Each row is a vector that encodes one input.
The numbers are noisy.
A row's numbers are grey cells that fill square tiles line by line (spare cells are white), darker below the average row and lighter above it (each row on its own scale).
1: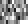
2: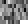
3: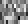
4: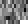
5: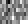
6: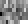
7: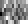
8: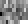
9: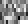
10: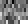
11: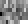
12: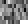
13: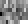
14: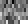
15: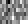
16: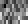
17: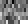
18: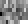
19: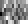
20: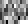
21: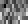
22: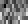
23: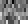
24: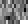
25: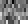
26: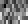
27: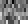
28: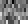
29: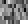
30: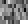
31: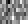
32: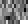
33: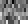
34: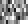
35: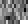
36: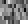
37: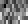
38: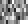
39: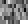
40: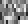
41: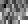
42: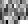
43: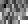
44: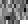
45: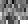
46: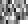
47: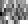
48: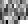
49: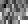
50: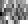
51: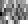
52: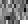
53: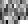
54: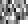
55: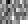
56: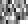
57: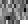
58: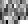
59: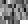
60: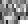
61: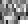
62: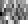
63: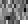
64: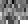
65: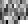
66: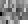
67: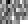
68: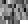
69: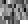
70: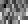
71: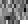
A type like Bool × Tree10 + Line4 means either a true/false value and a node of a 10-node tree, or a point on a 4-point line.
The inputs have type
Line4 + Line6.
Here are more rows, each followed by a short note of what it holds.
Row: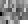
a point on a 6-point line
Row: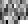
a point on a 6-point line
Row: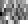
a point on a 6-point line
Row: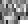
a point on a 6-point line
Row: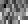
a point on a 4-point line
